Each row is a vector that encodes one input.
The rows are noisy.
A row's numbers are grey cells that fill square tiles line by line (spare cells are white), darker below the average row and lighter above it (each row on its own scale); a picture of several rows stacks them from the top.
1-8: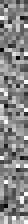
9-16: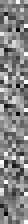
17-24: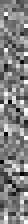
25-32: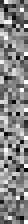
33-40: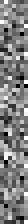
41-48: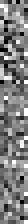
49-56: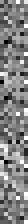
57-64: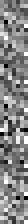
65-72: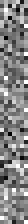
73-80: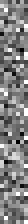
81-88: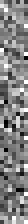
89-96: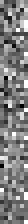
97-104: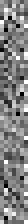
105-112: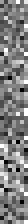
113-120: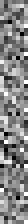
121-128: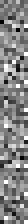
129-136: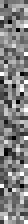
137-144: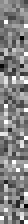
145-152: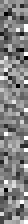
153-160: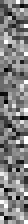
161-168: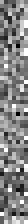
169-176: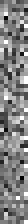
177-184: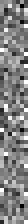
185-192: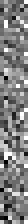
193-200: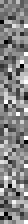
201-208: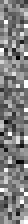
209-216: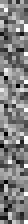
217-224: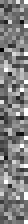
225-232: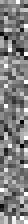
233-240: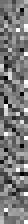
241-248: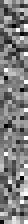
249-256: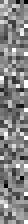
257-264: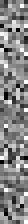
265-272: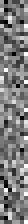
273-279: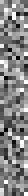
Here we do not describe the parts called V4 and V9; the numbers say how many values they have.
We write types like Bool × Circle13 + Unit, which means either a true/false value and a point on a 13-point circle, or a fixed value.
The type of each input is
Bool × Bool × Bool × Bool × V9 + Line5 × (Line6 + V4).
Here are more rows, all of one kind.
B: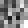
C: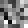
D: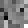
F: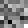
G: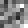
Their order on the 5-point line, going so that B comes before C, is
F, G, B, C, D.
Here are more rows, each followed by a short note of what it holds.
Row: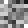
four true/false values and a value of V9
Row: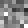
four true/false values and a value of V9
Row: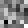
four true/false values and a value of V9
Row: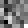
four true/false values and a value of V9
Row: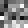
a point on a 5-point line and a value of V4
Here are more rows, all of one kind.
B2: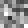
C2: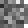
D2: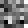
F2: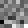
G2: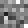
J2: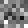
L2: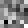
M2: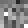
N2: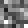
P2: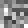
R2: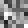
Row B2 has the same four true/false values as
M2 and P2.
